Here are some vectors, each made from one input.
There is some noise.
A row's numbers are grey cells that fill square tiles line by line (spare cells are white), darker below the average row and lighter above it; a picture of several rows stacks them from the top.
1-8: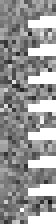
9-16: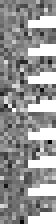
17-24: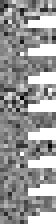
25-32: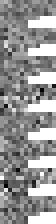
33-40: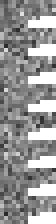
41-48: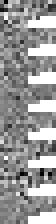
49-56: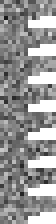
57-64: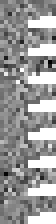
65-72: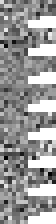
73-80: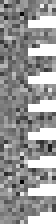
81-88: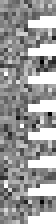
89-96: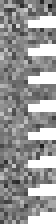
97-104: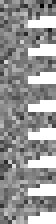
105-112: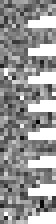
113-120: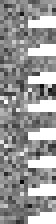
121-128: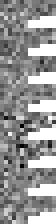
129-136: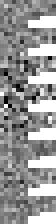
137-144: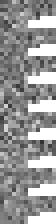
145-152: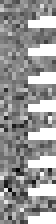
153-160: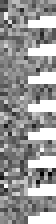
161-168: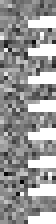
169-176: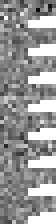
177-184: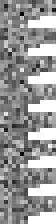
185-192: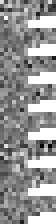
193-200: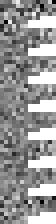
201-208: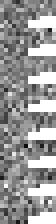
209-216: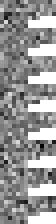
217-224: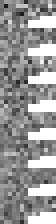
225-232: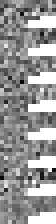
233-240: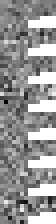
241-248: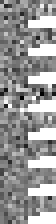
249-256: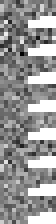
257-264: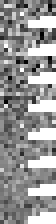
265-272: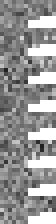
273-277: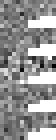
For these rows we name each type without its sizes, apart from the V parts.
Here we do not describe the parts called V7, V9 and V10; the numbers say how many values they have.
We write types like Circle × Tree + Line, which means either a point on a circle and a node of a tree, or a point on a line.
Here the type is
Bool × V9 + Label + (Line + V10) × V7.
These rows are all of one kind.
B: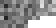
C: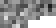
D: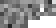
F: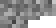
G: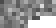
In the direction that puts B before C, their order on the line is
B, G, F, D, C.
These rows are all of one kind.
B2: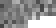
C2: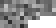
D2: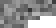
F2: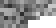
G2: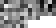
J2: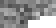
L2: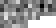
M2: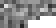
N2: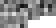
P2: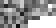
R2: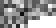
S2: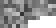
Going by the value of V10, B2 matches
L2 and R2.
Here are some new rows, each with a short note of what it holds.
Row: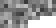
a true/false value and a value of V9
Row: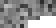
a value of V7 and a value of V10
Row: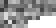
a point on a line and a value of V7
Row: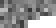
a value of V7 and a value of V10
